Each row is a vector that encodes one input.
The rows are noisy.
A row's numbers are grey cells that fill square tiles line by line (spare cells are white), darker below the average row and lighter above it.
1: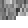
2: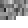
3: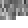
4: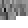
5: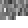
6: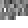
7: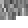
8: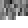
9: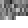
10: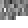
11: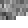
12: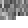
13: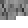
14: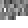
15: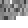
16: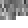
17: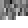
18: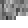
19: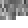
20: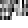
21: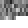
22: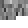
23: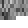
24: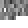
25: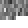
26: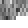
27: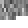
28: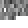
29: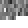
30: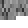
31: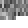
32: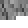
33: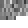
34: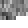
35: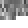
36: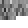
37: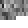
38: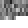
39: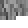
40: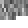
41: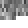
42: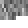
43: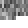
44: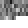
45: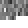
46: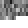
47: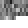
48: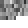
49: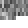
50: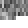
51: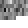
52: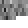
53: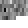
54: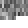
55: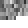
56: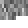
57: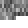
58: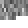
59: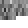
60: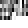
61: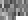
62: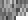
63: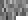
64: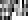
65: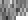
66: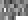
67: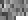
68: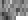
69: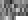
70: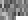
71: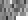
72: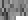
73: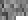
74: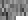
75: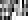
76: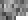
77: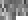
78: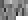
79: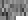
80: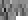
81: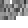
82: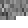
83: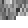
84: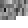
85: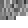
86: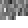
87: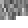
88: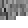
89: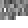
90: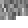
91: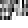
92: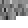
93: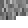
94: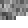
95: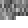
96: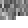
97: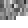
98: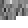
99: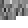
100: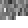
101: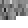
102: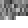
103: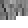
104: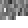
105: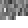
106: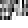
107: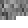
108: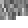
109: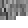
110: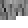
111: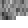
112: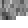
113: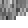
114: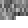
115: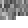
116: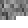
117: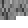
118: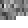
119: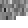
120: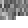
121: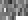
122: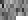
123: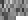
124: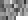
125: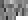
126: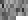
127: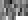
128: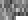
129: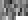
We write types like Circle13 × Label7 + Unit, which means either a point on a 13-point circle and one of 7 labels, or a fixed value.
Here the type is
List2(Circle8).
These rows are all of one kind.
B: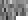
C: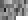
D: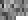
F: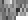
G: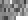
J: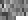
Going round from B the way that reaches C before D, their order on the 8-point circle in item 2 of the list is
B, G, F, C, D, J.
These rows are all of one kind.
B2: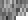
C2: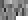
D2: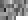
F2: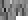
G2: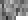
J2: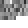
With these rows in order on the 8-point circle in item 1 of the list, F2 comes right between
C2 and G2.
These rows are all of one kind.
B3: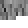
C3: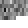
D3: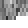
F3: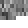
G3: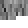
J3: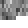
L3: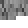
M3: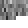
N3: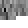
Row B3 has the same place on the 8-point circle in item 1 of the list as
G3 and N3.
